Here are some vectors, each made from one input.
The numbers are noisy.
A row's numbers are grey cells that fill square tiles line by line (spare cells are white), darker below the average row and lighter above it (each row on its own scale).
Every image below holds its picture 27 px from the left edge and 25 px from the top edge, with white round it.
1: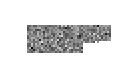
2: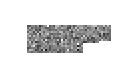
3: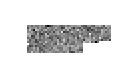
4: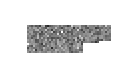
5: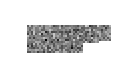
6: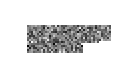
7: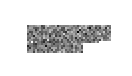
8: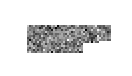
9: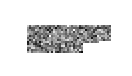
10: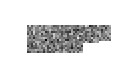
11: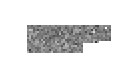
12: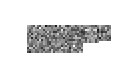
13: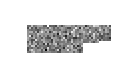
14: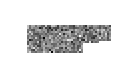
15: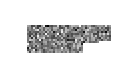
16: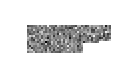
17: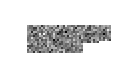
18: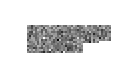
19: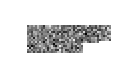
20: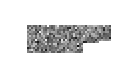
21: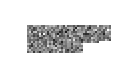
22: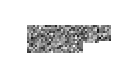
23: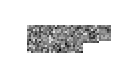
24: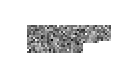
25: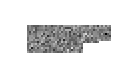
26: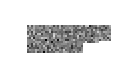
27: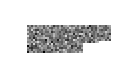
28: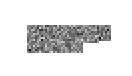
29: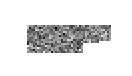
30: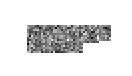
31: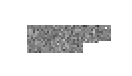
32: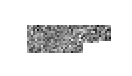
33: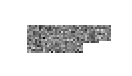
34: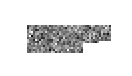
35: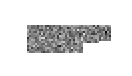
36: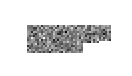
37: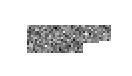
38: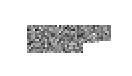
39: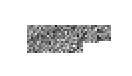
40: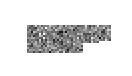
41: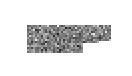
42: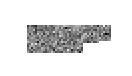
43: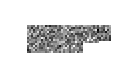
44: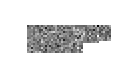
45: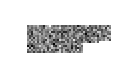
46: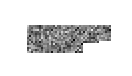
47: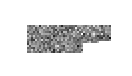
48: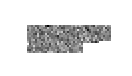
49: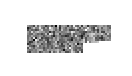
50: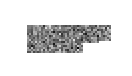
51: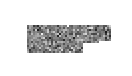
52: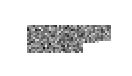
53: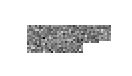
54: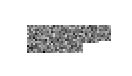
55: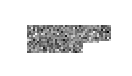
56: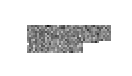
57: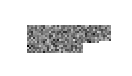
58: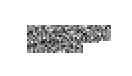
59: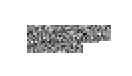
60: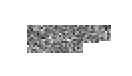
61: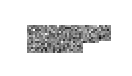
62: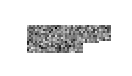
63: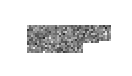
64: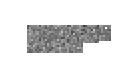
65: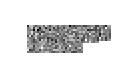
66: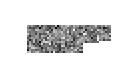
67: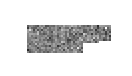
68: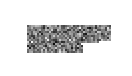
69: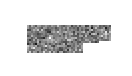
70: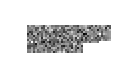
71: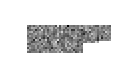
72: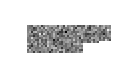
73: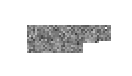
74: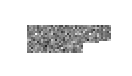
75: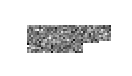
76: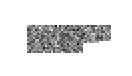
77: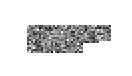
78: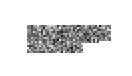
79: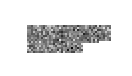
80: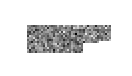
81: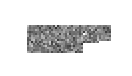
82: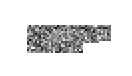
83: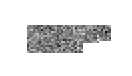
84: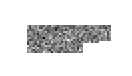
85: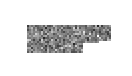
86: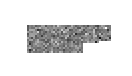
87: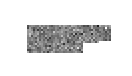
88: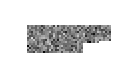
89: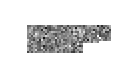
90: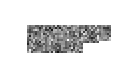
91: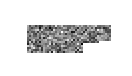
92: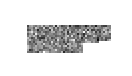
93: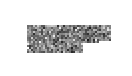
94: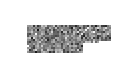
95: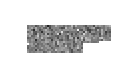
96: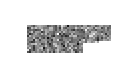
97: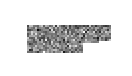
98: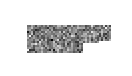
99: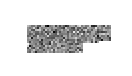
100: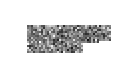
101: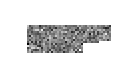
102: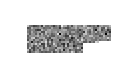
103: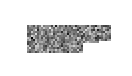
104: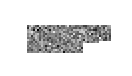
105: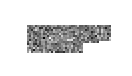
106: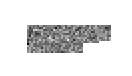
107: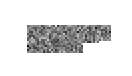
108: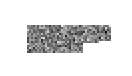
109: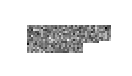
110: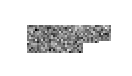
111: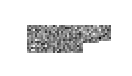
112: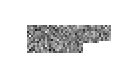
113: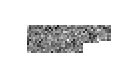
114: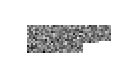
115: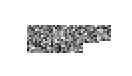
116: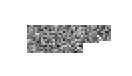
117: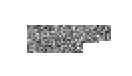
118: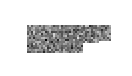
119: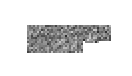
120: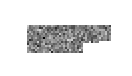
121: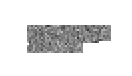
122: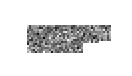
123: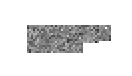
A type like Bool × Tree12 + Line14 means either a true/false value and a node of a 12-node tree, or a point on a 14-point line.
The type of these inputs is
Label6 × (Tree8 + Unit) + Tree7.
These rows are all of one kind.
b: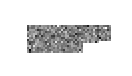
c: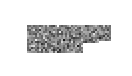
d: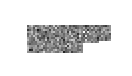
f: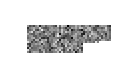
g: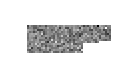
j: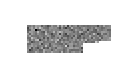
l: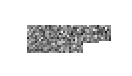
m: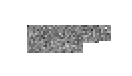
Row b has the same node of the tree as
g and m.
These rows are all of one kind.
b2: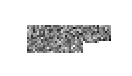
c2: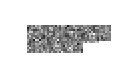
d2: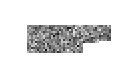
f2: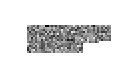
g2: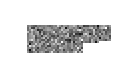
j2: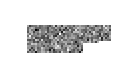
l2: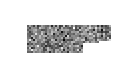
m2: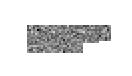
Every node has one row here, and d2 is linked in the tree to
j2.
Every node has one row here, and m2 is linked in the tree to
g2 and l2.
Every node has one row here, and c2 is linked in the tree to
j2.
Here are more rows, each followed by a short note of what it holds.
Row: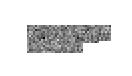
one of 6 labels and a node of an 8-node tree
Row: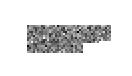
a node of a 7-node tree
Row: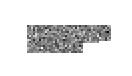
one of 6 labels and a node of an 8-node tree
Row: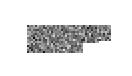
a node of a 7-node tree
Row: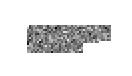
one of 6 labels
